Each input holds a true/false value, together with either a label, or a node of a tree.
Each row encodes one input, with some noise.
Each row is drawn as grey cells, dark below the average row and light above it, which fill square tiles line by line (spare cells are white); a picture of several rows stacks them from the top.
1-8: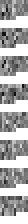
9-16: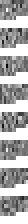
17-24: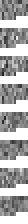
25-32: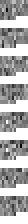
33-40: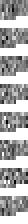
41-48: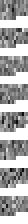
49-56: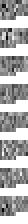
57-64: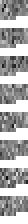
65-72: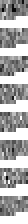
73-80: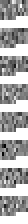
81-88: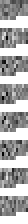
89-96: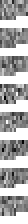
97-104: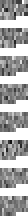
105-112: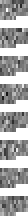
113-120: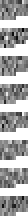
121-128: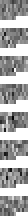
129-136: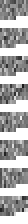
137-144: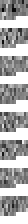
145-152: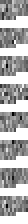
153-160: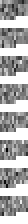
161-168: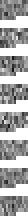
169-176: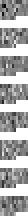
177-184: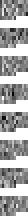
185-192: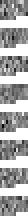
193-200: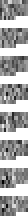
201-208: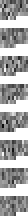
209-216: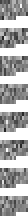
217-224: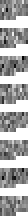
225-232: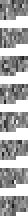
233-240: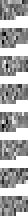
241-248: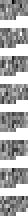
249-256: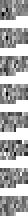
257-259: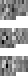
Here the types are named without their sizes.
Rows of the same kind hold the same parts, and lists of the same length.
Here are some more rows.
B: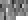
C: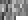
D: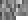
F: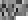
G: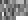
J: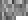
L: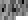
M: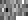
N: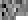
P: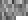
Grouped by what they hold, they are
B, D, G, J, L, P
C, F, M, N

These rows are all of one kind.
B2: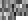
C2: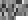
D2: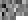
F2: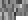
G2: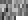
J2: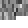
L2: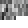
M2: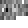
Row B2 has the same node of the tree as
G2 and L2.
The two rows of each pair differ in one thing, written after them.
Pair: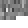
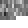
the true/false value
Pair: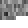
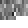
the label
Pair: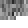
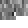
the true/false value
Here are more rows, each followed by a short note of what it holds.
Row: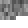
a label and a true/false value
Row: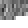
a label and a true/false value
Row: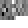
a node of a tree and a true/false value
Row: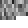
a label and a true/false value
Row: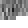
a label and a true/false value
